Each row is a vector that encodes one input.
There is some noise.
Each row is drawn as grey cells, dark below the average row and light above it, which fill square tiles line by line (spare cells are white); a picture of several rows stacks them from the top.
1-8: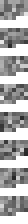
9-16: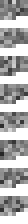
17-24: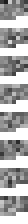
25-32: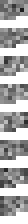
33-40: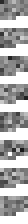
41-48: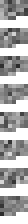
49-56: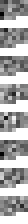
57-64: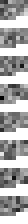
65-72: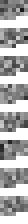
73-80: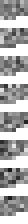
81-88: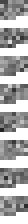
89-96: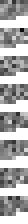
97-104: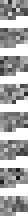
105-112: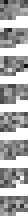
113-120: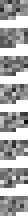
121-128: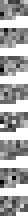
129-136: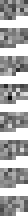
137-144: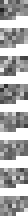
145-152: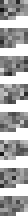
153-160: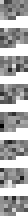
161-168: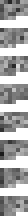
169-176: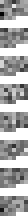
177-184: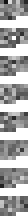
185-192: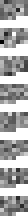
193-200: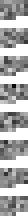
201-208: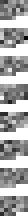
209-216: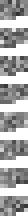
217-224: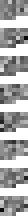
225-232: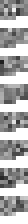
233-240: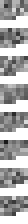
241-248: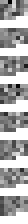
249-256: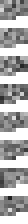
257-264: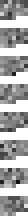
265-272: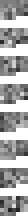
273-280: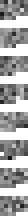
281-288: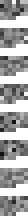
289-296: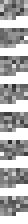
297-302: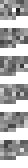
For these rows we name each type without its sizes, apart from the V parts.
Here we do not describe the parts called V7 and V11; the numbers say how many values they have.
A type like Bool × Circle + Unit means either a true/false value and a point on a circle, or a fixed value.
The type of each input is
Bool × Label + (Circle + V7) × V11.
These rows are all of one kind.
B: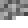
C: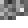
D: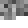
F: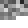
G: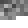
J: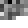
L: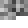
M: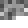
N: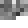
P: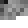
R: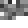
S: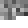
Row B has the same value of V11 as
D and S.
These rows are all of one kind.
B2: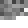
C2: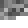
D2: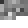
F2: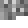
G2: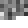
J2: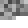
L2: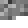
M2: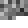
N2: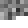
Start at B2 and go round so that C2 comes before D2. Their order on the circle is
B2, C2, D2, M2, G2, N2, J2, L2, F2.
